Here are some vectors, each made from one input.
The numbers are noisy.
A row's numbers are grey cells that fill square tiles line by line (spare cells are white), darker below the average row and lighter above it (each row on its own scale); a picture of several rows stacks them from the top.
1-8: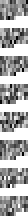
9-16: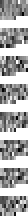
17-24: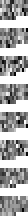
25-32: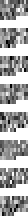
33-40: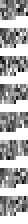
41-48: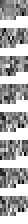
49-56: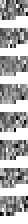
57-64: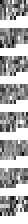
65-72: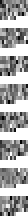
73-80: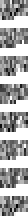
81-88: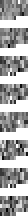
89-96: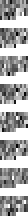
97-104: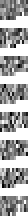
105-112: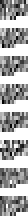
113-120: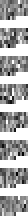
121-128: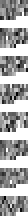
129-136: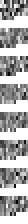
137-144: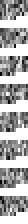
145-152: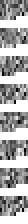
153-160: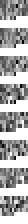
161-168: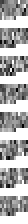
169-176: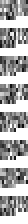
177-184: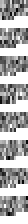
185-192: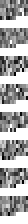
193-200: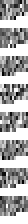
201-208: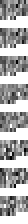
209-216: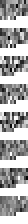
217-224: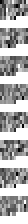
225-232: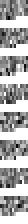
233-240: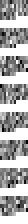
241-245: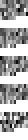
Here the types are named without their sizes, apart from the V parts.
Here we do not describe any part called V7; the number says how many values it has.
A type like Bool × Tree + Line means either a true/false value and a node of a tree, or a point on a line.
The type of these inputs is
Circle + List(Bool × V7).
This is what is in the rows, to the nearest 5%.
About 20% of them hold a point on a circle. The rest are lists of items, each a true/false value and a value of V7.
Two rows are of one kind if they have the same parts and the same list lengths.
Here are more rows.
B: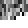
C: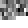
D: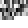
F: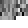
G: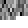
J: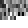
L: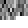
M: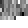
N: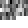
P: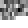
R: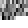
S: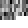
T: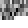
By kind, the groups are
B, F, J, M
C, D, P, R, T
G, L
N, S

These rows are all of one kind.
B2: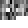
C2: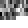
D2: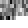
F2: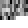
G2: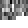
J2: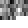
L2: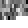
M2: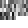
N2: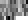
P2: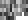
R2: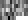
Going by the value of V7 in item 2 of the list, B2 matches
C2 and M2.
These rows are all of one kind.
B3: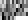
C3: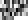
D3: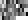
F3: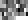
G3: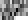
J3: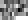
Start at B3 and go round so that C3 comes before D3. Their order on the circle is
B3, G3, C3, J3, F3, D3.
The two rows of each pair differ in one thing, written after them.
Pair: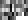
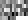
the true/false value in item 1 of the list
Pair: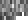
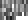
the true/false value in item 2 of the list
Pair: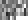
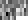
the true/false value in item 1 of the list
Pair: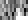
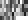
the value of V7 in item 1 of the list
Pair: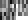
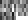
the true/false value in item 2 of the list
